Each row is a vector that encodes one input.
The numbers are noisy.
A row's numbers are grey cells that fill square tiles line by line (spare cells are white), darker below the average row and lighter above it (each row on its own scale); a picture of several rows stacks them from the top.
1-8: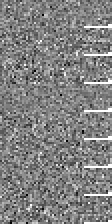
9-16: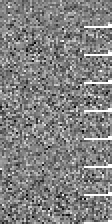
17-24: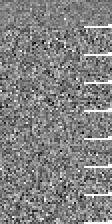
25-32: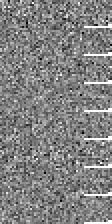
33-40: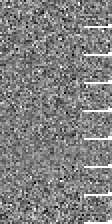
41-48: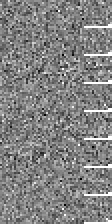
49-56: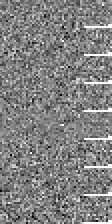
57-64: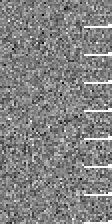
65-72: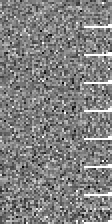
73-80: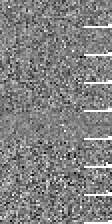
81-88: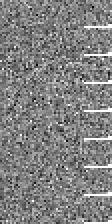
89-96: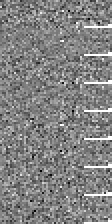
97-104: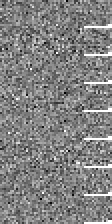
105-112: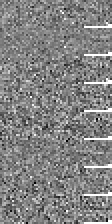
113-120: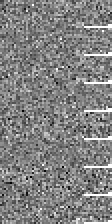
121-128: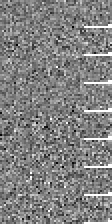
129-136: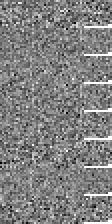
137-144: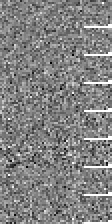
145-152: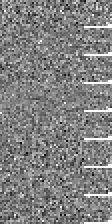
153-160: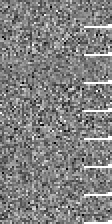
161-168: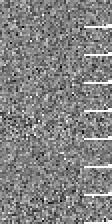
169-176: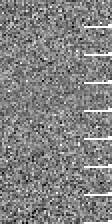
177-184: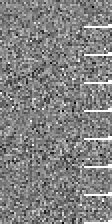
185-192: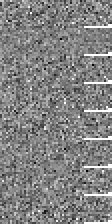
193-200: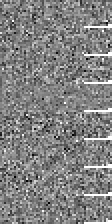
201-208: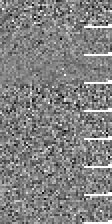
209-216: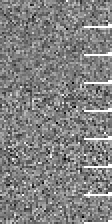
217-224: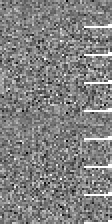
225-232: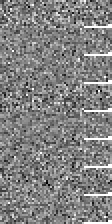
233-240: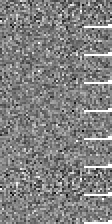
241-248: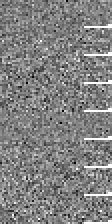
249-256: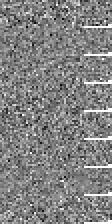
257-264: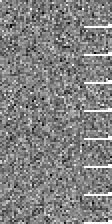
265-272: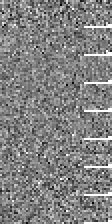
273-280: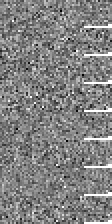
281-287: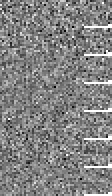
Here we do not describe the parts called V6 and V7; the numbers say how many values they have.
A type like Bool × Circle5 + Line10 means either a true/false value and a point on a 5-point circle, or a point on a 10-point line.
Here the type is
(Bool × Bool × Bool + Unit) × V6 × V7 + List2(Circle10).
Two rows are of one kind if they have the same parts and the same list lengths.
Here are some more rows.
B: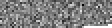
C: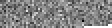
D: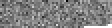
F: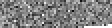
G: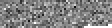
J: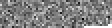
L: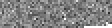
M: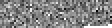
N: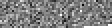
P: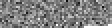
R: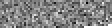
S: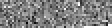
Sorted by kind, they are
B, N
C, D, J
F, L
G, M, S
P, R

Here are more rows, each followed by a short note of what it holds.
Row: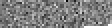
a list of two items
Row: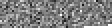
the empty list
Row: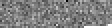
a list of two items
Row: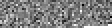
the empty list
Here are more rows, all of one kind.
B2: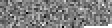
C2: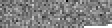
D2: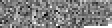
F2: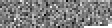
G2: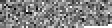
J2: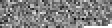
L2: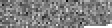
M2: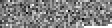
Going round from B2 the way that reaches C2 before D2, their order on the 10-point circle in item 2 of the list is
B2, C2, L2, G2, M2, D2, F2, J2.
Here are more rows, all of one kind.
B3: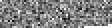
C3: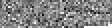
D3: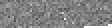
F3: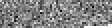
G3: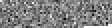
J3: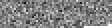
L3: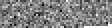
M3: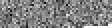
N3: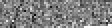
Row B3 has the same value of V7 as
F3, G3 and M3.
